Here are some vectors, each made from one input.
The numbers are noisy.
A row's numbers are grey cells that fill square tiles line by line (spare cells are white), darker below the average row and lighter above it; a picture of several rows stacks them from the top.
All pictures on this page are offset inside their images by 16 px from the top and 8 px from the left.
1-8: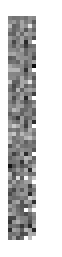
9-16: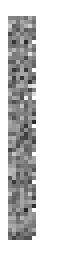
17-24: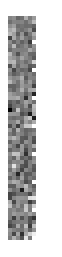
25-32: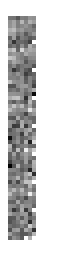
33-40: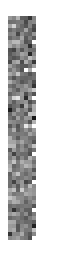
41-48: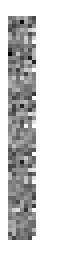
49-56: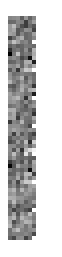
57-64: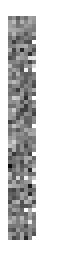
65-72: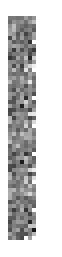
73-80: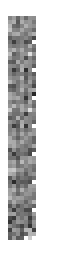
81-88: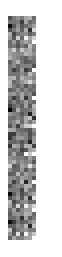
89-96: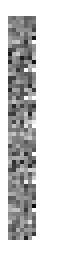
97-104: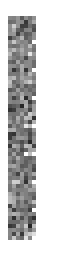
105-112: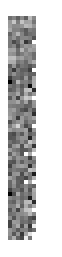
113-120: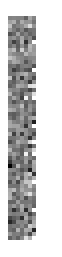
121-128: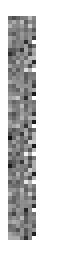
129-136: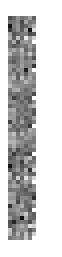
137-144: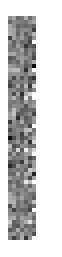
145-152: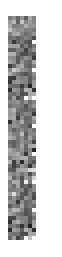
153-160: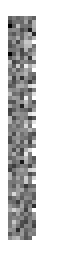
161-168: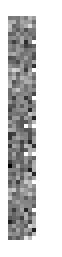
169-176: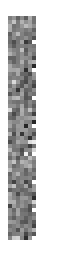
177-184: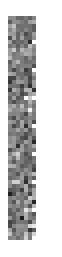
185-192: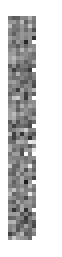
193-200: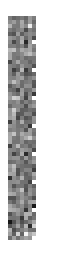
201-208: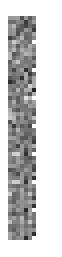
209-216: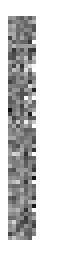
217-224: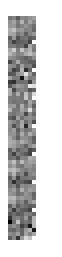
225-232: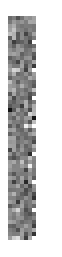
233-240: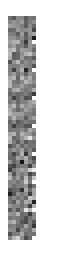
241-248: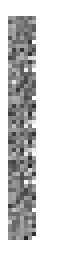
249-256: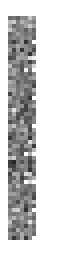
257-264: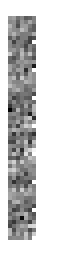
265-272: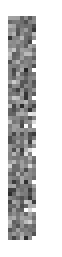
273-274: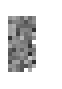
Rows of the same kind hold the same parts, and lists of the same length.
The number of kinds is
2.
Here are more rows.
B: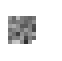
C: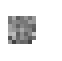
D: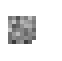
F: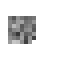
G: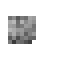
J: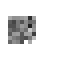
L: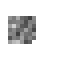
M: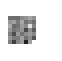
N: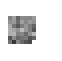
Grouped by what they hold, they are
B, C, D, F, G, L, M, N
J

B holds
a point on an 18-point circle.
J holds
three true/false values.
